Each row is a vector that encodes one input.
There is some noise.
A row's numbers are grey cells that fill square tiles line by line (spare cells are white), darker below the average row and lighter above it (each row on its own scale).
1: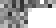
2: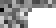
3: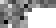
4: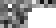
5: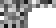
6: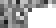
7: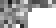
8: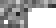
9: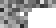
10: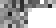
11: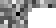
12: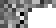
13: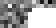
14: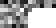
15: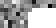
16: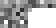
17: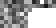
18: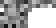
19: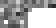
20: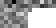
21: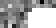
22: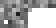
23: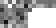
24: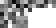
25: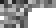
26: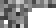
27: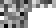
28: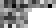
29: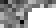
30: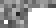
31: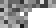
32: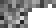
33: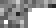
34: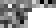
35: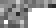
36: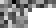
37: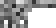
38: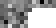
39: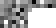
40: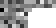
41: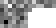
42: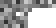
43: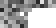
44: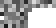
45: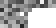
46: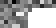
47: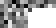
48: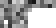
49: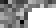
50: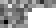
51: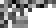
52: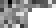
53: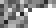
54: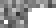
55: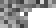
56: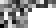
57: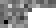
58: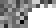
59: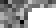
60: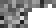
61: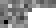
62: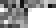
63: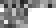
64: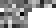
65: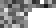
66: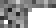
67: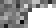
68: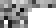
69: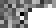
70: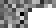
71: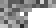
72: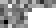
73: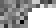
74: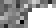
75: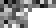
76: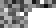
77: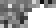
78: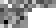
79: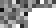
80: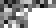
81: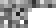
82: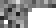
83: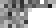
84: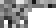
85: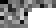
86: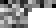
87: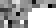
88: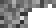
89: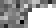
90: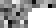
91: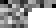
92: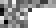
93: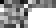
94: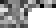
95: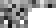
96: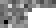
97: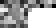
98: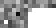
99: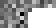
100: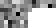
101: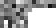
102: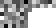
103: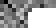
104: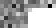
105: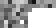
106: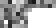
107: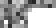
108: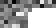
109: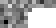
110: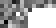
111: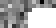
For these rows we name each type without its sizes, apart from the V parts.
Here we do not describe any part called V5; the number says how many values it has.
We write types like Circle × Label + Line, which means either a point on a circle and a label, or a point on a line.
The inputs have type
(Bool × Bool × Bool + Tree) × V5.
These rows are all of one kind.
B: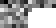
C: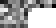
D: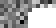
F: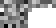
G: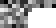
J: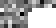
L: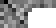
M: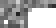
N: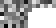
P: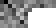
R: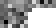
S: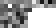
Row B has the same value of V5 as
C, G, L and P.
